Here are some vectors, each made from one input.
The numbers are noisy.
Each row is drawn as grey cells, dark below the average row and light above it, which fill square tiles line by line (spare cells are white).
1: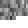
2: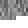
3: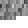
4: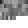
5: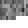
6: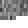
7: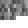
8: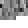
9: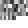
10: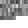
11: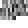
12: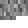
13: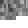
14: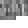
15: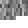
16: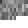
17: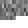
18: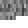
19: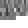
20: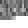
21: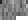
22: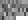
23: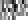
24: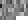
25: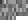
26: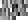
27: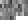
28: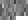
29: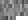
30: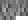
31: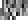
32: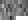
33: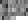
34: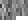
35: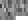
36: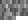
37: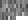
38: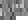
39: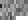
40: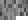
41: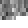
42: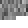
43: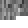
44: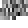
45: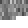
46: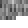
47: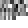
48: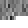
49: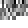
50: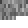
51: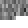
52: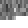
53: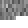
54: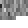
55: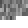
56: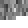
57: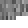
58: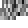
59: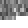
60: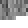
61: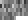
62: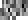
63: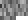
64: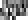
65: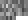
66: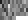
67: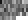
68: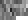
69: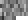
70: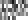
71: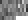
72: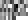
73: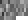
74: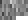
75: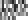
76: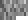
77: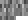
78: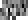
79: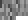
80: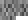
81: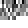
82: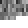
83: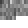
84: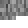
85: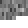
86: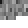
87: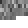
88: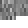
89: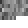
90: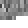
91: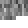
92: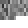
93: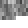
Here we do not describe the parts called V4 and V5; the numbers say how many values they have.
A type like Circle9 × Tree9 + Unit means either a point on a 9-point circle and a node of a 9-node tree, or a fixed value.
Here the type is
(Bool × Bool × Bool + V5) × V4 + Line3 × Line3.
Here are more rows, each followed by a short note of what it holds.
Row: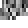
a point on each of two 3-point lines
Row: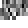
a point on each of two 3-point lines
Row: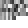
a point on each of two 3-point lines
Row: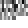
a point on each of two 3-point lines
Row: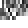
a point on each of two 3-point lines
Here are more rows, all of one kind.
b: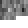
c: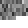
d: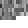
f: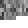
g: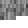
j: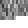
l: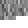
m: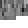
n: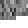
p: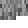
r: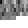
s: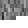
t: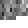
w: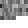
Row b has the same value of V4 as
g, m and s.
